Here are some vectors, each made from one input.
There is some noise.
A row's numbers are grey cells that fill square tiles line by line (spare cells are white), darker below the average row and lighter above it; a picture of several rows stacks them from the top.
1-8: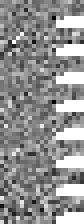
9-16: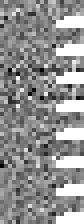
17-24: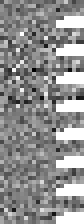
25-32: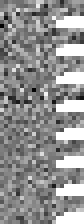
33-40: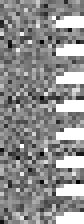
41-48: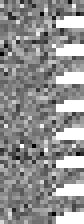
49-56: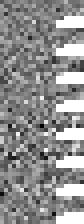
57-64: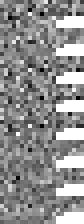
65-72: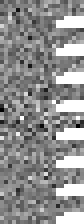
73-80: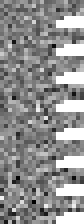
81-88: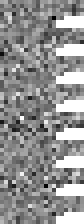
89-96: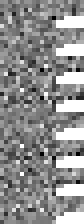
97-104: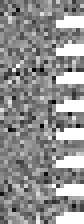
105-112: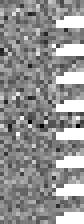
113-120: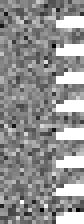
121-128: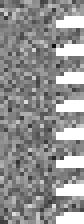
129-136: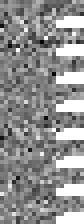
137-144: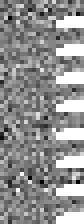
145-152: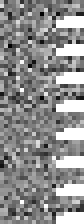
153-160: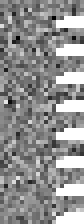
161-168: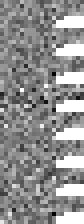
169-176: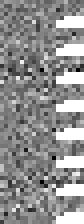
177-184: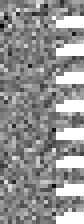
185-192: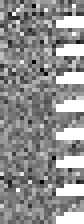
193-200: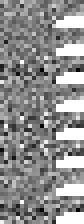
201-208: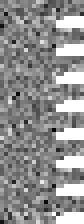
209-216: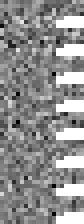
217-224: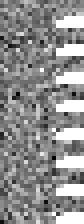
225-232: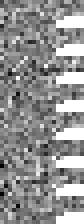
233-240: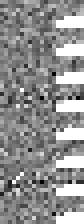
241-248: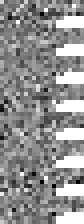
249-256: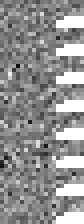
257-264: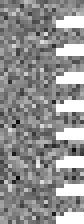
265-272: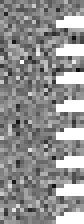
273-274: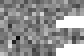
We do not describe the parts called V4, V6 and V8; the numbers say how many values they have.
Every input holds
a point on an 11-point line, together with either a value of V4, a value of V6 and a value of V8, or a list of up to three points on a 5-point line.
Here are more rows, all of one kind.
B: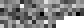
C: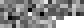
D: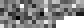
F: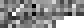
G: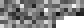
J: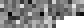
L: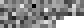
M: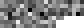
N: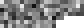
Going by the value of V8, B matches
F and L.
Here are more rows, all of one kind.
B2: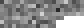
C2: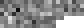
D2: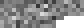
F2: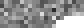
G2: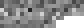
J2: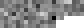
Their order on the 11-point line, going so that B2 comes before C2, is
F2, G2, B2, D2, J2, C2.
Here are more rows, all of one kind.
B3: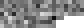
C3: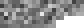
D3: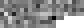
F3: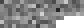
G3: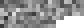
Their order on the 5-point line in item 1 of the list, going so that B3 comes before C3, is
F3, B3, G3, D3, C3.
